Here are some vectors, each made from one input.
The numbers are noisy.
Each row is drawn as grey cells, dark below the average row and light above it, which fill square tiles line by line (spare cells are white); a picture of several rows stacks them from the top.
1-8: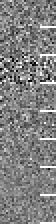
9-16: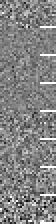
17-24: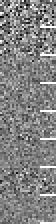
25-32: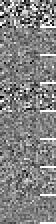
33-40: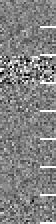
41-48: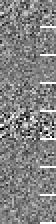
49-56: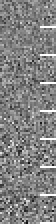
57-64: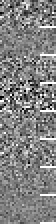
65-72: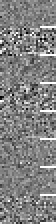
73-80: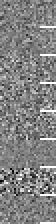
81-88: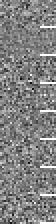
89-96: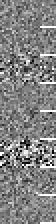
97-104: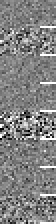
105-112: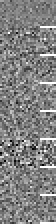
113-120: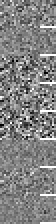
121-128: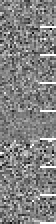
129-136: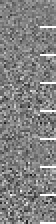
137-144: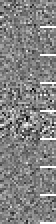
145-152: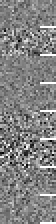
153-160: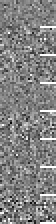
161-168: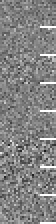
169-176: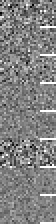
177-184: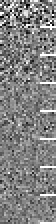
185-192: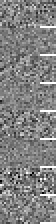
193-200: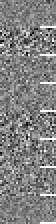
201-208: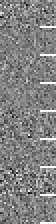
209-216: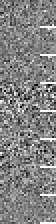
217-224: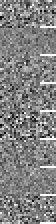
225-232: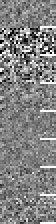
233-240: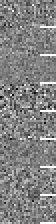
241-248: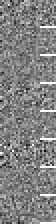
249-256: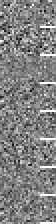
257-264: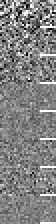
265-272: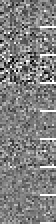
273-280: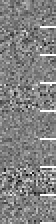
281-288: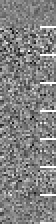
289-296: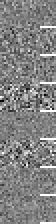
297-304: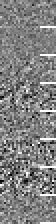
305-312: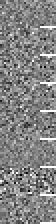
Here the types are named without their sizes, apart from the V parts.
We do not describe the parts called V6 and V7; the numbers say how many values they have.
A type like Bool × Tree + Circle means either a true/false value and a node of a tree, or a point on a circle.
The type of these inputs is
(Circle + V7) × Tree × Tree × V6.
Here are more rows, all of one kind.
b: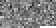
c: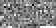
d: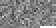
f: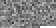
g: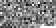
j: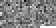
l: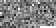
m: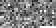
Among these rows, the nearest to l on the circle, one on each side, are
d and g.
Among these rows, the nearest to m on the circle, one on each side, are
g and j.
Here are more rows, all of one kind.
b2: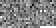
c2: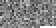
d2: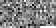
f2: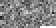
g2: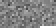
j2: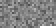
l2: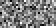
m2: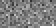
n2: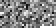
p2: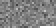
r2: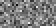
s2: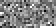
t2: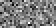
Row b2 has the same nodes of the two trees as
g2 and n2.
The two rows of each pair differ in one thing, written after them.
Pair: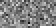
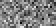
the value of V7
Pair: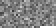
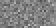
the value of V7
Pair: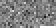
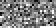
the value of V6
